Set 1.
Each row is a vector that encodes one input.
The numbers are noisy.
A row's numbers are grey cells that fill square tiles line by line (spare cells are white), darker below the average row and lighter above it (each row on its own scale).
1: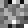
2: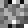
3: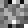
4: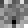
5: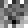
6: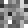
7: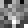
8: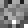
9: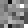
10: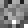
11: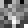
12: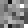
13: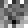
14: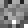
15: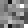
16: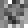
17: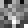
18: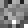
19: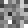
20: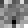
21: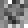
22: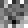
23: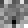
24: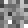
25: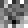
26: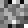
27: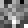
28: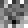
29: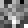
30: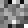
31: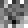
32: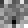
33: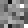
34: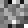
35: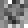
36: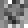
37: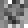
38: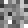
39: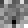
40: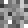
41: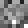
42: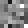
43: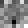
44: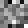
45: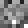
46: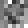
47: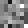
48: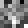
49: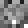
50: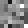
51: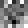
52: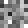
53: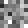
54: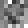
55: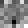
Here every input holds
a point on an 8-point line.
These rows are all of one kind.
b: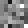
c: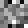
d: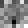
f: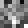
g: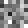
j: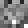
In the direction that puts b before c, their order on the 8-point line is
d, g, b, c, j, f.
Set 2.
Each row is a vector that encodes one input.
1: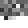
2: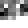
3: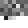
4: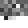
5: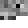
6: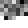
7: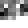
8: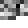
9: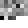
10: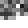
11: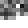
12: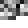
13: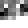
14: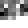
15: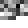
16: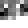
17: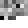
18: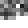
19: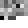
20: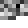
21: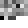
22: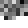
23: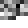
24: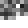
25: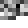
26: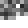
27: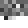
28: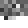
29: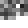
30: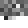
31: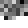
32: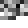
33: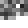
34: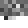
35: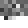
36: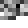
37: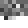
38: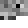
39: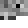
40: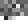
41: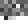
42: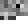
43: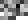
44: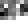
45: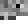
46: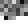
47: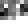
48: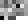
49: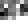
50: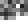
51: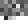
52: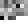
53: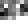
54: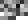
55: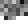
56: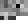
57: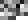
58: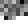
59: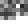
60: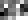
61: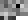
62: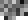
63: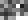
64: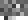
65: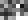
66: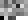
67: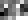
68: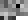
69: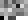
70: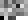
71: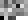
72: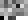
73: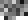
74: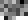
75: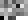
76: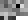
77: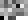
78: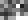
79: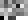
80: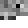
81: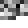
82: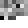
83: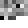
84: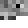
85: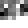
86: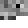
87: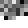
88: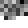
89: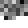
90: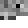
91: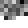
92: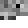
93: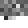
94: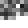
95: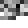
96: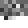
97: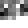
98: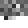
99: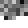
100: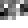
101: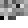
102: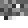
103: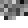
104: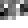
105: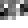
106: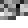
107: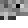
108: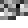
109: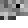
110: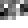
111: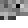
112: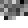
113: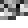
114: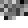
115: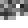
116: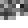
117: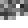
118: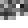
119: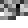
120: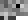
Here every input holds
a point on a 7-point line.
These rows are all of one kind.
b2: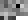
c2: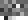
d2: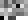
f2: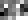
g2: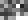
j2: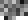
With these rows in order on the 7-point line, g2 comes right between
c2 and f2.
